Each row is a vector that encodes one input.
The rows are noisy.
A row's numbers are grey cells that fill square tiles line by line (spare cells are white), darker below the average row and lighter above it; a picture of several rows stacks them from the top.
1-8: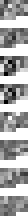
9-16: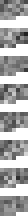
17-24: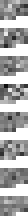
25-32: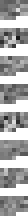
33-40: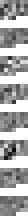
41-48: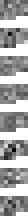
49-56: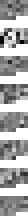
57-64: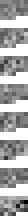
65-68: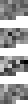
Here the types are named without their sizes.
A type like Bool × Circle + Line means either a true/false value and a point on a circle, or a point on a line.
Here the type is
List(Line).
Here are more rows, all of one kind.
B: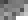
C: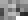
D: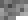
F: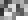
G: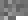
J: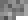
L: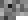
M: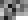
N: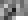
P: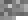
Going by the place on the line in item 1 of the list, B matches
F, J and M.
